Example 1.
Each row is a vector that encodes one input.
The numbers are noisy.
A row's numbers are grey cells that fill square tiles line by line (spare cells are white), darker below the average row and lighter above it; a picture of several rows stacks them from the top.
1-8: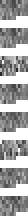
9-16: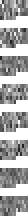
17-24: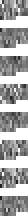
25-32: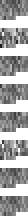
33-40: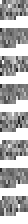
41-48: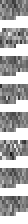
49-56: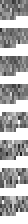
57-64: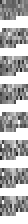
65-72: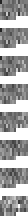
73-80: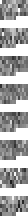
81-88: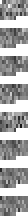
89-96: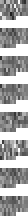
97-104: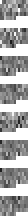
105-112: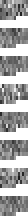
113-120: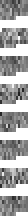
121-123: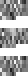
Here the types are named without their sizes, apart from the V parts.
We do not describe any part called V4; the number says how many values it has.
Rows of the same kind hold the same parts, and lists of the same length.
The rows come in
3 kinds.
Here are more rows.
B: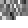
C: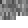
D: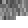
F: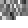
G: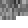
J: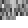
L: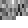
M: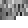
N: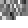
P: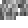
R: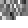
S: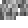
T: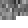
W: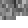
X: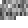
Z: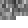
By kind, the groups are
B, F, N, R
C, D, G, T, W, Z
J, L, M, P, S, X

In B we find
a fixed value.
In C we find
a point on each of two lines and a value of V4.
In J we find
a point on a circle.
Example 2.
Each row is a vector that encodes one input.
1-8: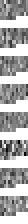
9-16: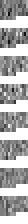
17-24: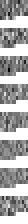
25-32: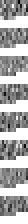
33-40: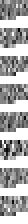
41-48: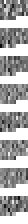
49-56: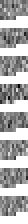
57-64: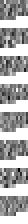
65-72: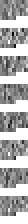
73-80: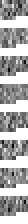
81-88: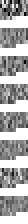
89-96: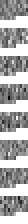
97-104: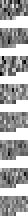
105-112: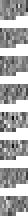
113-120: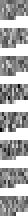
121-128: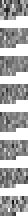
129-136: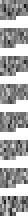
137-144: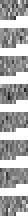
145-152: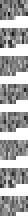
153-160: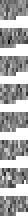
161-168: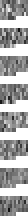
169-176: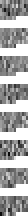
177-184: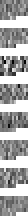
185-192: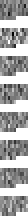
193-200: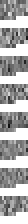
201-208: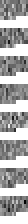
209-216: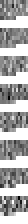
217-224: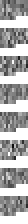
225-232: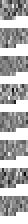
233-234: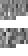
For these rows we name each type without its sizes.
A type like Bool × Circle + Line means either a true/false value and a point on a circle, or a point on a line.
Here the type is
Bool × (Circle + Line).
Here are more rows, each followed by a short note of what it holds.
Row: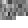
a point on a circle and a true/false value
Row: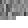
a point on a line and a true/false value
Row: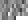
a point on a line and a true/false value
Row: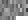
a point on a line and a true/false value
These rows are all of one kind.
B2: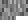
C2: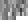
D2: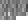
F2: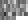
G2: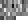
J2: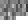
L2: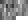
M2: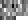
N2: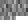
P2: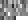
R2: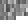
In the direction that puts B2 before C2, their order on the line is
B2, N2, J2, D2, L2, M2, G2, R2, P2, C2, F2.
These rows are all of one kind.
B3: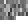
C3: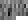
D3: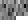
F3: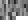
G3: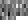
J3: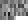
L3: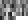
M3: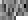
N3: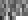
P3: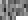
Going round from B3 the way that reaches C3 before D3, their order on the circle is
B3, C3, D3, M3, G3, P3, F3, N3, L3, J3.
